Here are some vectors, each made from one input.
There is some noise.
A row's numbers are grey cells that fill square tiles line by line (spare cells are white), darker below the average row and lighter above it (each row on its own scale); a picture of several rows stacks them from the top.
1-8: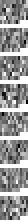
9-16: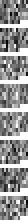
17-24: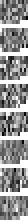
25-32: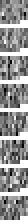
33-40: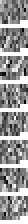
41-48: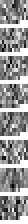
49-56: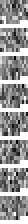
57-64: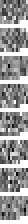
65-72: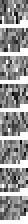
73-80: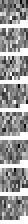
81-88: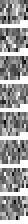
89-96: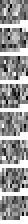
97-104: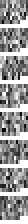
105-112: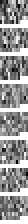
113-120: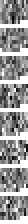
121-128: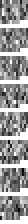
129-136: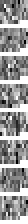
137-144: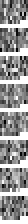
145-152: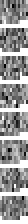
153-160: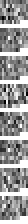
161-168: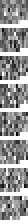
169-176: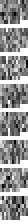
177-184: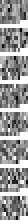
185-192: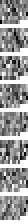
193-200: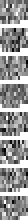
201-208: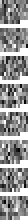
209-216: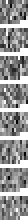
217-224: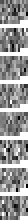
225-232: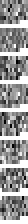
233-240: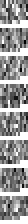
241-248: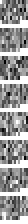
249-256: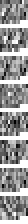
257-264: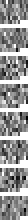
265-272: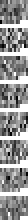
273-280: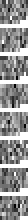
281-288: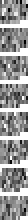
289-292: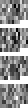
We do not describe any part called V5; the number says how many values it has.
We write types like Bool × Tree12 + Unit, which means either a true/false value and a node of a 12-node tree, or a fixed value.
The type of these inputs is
Bool × (Line6 + V5) + List2(Line9).
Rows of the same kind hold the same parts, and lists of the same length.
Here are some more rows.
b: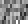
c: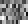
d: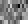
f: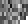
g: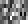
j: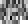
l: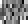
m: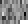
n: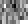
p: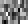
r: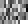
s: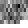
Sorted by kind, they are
b, f, g, r
c, n
d, s
j, l, p
m

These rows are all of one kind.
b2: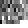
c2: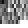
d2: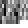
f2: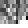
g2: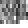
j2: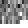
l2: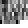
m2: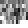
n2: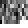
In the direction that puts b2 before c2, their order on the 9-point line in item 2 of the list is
j2, b2, c2, d2, l2, m2, n2, f2, g2.
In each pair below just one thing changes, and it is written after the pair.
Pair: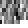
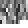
the place on the 9-point line in item 1 of the list
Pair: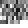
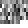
the place on the 9-point line in item 2 of the list
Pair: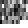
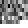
the place on the 9-point line in item 2 of the list
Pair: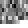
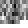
the place on the 9-point line in item 2 of the list
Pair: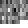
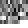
the place on the 9-point line in item 2 of the list
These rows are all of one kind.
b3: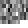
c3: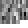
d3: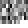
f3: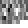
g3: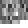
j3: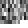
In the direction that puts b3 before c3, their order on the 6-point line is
g3, f3, b3, d3, j3, c3.
